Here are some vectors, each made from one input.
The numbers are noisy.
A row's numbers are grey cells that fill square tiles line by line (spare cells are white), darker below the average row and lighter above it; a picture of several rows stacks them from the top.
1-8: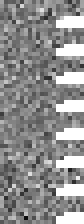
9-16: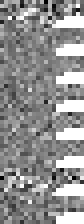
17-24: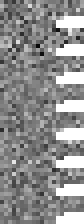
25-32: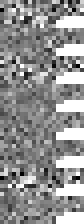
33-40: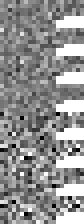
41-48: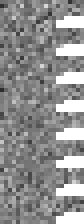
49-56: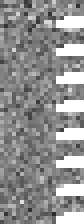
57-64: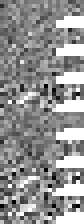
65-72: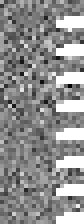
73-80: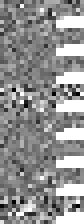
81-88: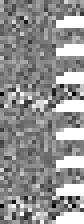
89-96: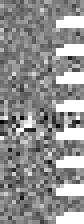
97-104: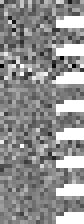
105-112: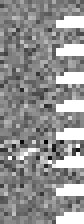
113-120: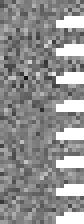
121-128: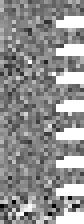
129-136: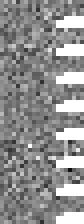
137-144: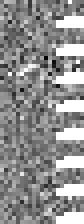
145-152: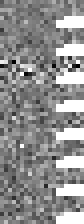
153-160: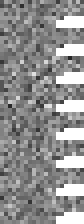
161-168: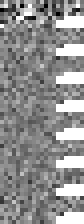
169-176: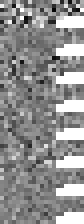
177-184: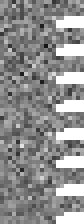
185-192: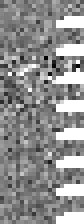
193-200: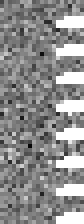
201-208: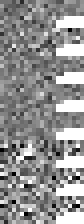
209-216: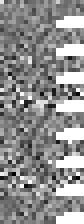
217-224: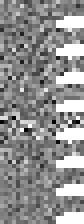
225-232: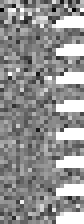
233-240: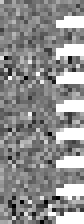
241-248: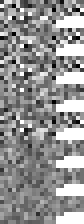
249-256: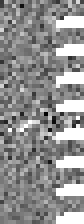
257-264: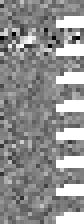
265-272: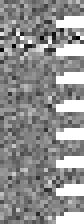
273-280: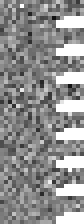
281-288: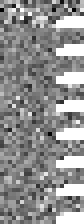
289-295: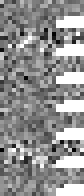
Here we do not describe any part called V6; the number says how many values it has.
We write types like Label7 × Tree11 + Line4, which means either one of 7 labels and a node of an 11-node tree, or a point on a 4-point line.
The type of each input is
(Bool × Bool × Bool × Bool + Unit) × V6 + Line5.
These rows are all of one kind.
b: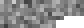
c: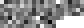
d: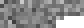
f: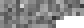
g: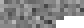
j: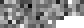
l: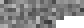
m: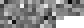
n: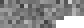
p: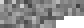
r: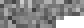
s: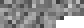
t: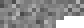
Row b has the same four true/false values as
d, g, r and s.
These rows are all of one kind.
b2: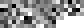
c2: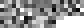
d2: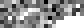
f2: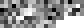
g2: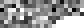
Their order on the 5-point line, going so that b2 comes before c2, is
d2, f2, b2, c2, g2.
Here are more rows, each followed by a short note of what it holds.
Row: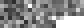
a value of V6
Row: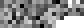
four true/false values and a value of V6
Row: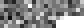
a value of V6
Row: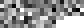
a point on a 5-point line
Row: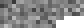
four true/false values and a value of V6
